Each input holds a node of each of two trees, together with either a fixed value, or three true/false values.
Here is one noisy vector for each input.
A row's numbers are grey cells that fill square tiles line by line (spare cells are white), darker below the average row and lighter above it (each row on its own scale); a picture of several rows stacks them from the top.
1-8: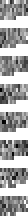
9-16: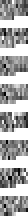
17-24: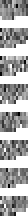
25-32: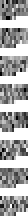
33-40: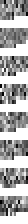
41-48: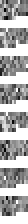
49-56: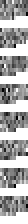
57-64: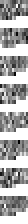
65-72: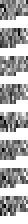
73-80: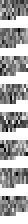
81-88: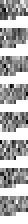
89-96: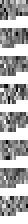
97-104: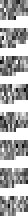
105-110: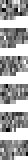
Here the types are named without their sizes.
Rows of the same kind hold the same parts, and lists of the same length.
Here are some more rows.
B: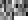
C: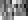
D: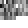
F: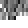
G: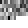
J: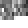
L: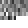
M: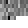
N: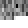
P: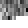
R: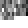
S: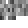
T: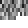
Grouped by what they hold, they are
B, F, N, S
C, D, G, J, L, M, P, R, T

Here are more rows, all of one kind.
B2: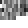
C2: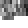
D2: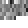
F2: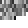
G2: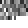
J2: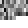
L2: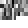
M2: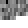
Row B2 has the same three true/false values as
D2 and F2.
